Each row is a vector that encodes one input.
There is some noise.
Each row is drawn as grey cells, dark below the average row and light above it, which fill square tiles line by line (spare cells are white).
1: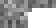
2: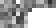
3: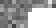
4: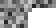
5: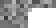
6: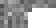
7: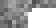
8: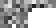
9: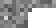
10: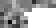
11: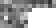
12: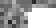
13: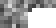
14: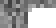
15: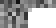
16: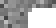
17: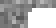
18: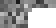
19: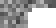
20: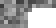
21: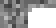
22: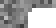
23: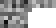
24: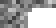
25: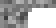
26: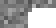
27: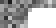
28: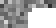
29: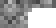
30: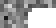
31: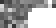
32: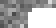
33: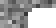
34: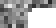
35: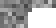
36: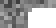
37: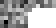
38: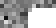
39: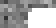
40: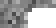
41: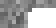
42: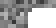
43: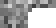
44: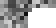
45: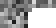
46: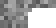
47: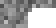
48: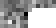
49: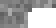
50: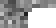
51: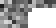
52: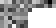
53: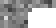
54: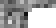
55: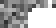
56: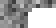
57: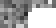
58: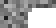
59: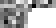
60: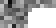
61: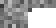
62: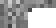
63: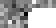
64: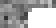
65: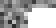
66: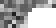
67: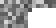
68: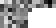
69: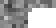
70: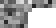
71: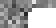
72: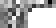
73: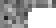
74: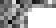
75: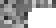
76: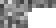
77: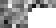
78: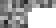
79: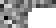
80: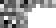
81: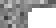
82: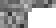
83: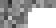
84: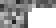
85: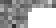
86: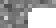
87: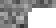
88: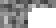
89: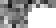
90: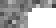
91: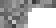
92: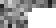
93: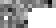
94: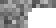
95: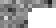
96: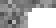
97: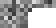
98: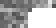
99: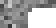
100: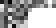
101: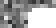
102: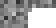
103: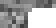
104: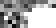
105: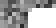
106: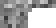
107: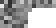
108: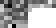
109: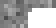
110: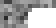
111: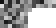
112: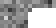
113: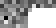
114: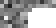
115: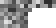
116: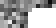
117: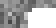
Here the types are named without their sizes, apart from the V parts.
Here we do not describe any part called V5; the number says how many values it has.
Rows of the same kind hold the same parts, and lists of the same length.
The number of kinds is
3.
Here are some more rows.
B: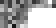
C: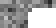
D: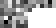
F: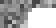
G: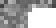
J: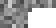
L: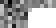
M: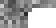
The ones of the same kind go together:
B, F, G, J
C, L, M
D

